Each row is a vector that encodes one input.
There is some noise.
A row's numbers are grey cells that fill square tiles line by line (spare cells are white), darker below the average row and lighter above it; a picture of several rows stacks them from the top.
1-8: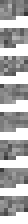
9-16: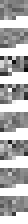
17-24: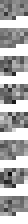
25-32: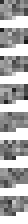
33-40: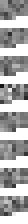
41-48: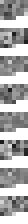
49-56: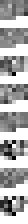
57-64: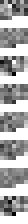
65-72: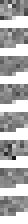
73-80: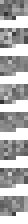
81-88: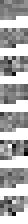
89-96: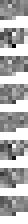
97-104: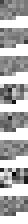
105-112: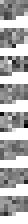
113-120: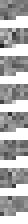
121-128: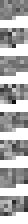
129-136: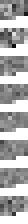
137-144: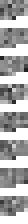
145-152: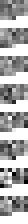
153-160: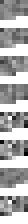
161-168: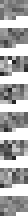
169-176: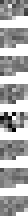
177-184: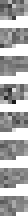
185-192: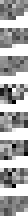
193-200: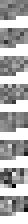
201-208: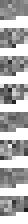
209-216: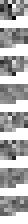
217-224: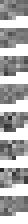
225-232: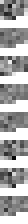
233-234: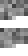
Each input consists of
one of 8 labels, together with either a fixed value, or three true/false values.
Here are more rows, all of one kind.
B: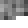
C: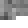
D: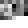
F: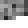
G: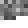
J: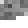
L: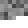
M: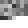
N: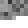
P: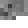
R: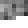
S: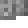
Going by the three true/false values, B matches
C, J and R.
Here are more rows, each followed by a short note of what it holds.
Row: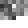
one of 8 labels
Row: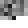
one of 8 labels and three true/false values
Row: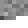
one of 8 labels and three true/false values
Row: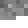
one of 8 labels
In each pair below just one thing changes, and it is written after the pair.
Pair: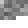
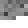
the label
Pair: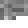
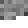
the label
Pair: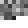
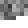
the label
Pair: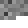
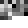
one of the three true/false values
